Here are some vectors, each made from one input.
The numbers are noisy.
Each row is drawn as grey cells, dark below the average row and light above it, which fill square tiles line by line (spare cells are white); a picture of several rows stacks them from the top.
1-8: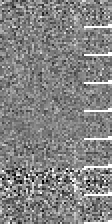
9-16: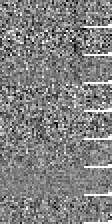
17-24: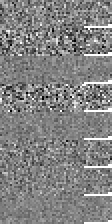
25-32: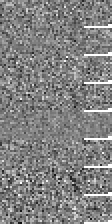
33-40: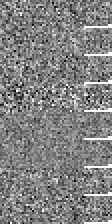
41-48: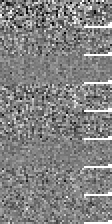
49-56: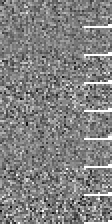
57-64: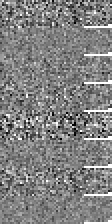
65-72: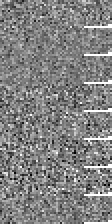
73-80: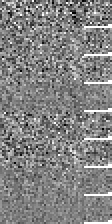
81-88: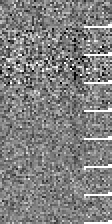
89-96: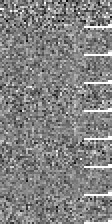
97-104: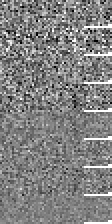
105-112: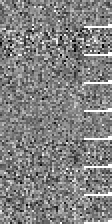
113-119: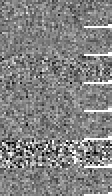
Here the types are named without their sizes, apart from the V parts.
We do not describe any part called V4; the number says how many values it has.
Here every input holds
a point on a line, together with a list of items, each a true/false value and a value of V4.
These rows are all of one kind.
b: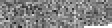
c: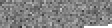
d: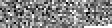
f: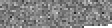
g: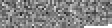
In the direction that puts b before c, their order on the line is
b, f, d, g, c.
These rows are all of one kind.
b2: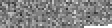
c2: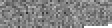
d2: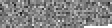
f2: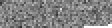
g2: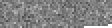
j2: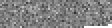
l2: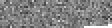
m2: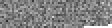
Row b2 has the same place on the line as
d2 and g2.
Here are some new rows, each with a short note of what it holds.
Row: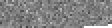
a point on a line, together with a list of two items
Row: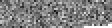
a point on a line, together with the empty list
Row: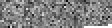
a point on a line, together with a list of two items
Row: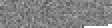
a point on a line, together with a list of two items
